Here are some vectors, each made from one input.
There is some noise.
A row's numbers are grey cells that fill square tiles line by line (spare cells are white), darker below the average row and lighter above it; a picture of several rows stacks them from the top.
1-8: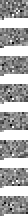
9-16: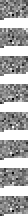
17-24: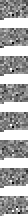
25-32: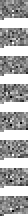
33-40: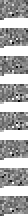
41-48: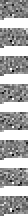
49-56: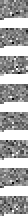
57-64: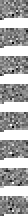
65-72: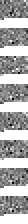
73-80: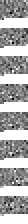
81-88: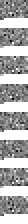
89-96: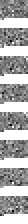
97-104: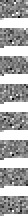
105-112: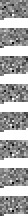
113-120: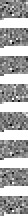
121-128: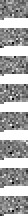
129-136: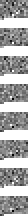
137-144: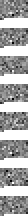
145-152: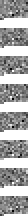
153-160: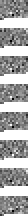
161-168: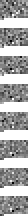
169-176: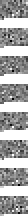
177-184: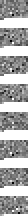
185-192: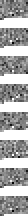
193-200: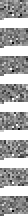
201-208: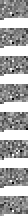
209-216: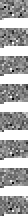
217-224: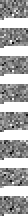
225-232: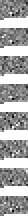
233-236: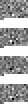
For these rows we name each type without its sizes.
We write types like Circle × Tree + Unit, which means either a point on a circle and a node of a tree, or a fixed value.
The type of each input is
(Label + Tree × Tree) × Tree × Tree.
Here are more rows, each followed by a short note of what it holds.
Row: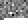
a node of each of four trees
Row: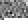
a label and a node of each of two trees
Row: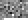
a label and a node of each of two trees
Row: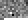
a node of each of four trees
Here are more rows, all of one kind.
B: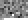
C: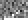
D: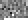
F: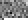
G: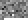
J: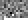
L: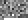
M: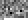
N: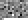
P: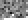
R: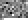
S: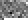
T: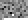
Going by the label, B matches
N, P, R and T.
